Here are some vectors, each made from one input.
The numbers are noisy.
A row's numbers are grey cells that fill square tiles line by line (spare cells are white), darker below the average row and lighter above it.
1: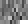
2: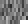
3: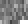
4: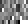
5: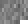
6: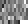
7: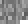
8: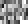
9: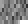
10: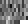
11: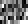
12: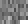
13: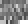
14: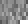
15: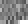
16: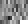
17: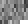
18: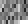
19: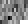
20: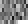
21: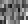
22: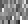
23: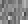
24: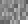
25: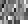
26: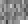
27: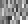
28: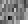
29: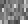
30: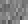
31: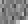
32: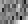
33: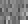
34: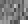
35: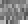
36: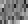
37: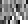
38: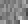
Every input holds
a point on a 5-point line, together with either a point on a 6-point circle, or a fixed value.
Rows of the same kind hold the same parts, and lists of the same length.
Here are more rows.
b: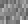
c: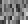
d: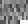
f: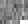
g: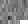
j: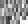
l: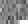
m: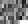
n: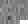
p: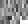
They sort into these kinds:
b, c, g, j, l, m, n, p
d, f

